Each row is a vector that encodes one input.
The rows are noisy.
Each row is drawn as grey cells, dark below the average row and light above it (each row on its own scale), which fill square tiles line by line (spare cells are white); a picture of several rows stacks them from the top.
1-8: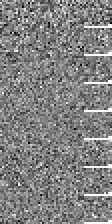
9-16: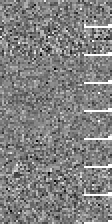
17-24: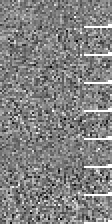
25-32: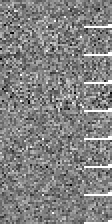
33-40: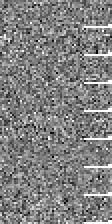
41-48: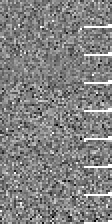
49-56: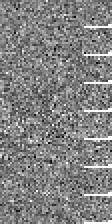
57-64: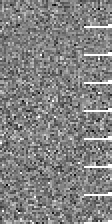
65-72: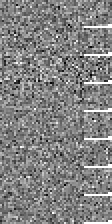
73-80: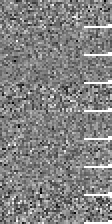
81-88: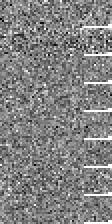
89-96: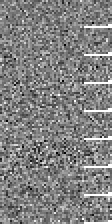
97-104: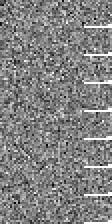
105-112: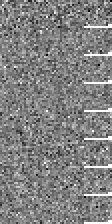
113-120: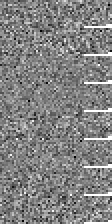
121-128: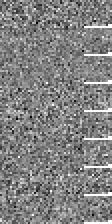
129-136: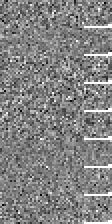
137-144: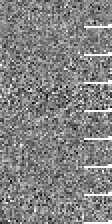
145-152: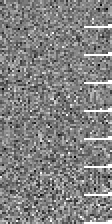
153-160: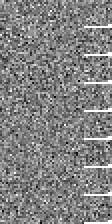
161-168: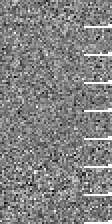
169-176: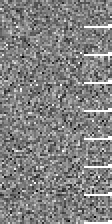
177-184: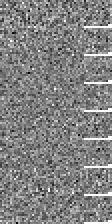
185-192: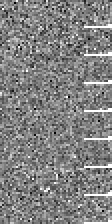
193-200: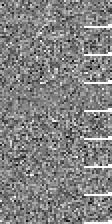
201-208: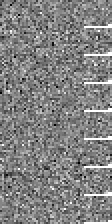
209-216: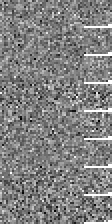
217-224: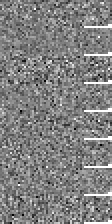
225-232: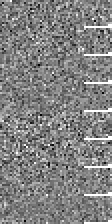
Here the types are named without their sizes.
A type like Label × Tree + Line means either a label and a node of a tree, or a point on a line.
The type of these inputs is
Label × Label × Label × Label × Label.
